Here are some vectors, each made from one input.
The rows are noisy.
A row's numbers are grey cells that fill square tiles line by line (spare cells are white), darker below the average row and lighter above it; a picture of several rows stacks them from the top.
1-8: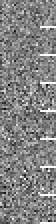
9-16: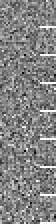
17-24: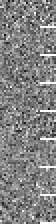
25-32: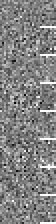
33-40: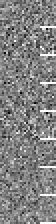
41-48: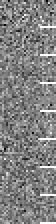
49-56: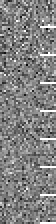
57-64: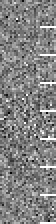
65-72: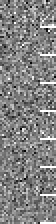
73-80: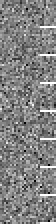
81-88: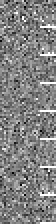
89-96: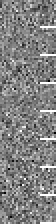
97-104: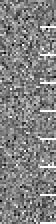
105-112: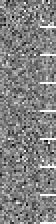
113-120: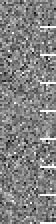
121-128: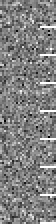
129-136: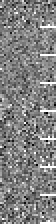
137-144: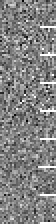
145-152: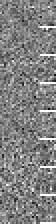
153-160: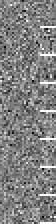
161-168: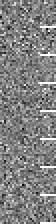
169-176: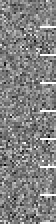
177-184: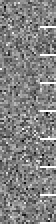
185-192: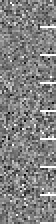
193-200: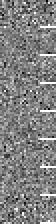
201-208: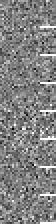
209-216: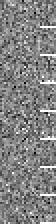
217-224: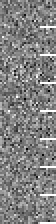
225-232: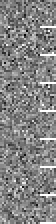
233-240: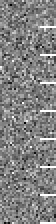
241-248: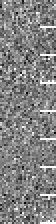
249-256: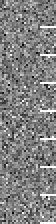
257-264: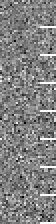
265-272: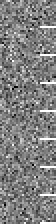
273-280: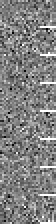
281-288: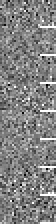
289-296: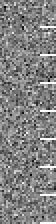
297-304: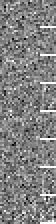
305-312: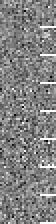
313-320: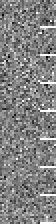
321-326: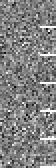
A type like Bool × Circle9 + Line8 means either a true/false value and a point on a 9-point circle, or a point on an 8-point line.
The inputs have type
((Bool × Bool × Bool × Bool + Circle6) × Tree9 + Circle9) × Tree9.
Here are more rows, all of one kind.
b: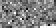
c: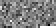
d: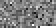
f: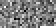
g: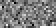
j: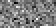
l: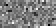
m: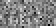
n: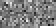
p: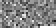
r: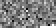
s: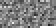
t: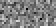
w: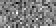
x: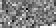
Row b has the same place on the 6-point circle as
f, j, m and t.
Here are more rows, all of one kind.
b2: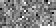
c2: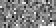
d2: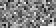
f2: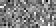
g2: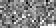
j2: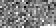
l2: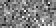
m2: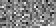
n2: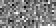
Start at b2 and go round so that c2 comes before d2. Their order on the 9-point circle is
b2, n2, c2, m2, f2, d2, g2, j2, l2.
